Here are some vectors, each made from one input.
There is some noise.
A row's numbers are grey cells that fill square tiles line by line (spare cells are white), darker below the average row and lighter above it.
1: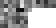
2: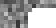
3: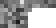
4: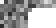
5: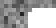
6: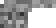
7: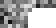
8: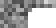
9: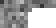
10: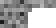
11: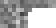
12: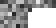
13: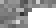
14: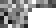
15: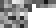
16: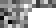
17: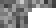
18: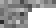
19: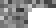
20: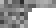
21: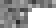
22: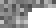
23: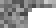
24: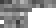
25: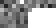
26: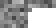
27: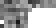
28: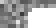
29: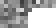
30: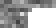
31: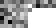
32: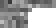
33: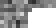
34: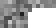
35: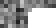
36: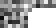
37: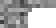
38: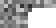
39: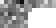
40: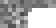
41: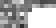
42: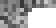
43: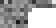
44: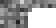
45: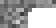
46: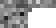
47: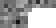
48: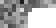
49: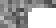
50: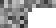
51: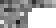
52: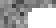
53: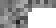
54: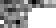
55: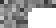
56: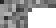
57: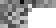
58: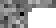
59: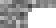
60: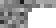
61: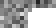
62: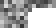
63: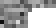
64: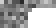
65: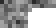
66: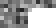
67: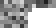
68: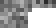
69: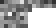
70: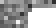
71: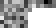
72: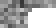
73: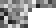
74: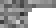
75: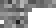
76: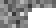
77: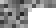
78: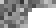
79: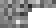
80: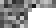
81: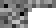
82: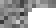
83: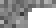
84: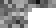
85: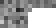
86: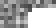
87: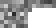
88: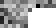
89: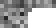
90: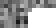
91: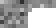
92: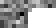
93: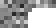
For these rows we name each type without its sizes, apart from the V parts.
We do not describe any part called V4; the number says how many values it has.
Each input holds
a list of items, each a true/false value and a value of V4.
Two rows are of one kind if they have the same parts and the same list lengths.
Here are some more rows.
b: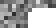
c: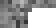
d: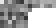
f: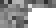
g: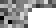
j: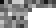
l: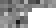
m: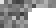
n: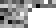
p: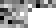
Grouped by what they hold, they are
b, c, f, j, l
d, m
g, n, p

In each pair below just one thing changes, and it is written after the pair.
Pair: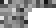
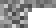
the true/false value in item 2 of the list
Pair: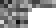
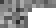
the true/false value in item 1 of the list
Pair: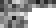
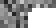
the true/false value in item 1 of the list
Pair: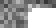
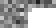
the value of V4 in item 2 of the list
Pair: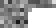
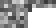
the value of V4 in item 1 of the list
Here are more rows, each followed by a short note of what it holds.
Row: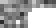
a list of one item
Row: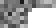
a list of one item
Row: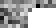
the empty list
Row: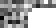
the empty list
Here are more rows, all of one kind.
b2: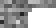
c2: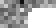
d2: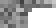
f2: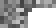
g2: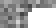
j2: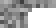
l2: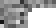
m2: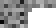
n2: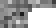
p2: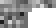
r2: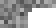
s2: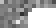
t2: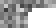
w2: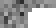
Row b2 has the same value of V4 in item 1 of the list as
d2, g2, j2 and t2.
